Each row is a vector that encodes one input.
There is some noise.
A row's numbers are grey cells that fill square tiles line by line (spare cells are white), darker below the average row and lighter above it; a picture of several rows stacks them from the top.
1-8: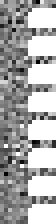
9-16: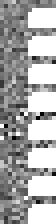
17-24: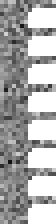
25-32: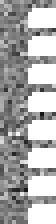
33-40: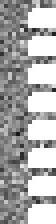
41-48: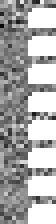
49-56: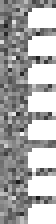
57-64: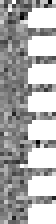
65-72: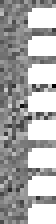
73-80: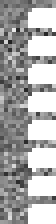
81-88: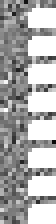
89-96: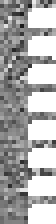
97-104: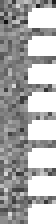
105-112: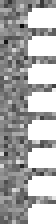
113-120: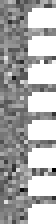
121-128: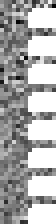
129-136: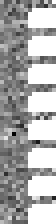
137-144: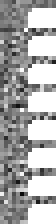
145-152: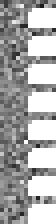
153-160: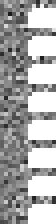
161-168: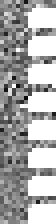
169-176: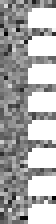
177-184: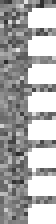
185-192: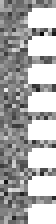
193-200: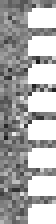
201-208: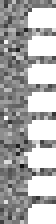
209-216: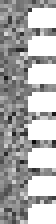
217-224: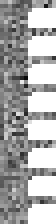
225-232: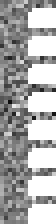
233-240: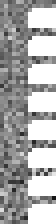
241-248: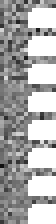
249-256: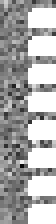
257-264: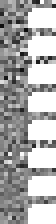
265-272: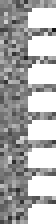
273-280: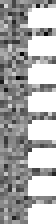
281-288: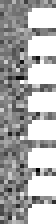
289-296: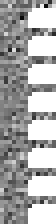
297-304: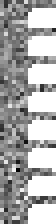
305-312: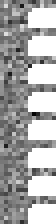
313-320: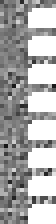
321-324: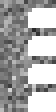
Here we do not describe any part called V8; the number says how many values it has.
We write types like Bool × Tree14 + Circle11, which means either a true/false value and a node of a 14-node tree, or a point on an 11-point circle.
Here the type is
(Circle9 + V8) × (Circle10 + Tree16).
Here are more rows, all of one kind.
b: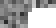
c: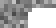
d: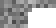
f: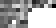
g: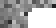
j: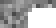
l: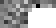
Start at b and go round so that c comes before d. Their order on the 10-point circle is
b, c, g, d, f, l, j.
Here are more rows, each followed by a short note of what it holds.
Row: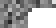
a point on a 10-point circle and a value of V8
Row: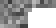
a point on a 9-point circle and a point on a 10-point circle
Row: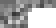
a point on a 9-point circle and a point on a 10-point circle
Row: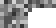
a point on a 9-point circle and a node of a 16-node tree
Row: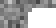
a node of a 16-node tree and a value of V8
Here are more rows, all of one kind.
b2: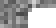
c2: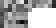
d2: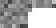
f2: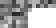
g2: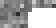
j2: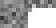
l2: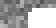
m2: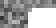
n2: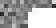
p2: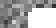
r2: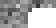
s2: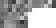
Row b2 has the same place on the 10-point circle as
c2, g2 and p2.
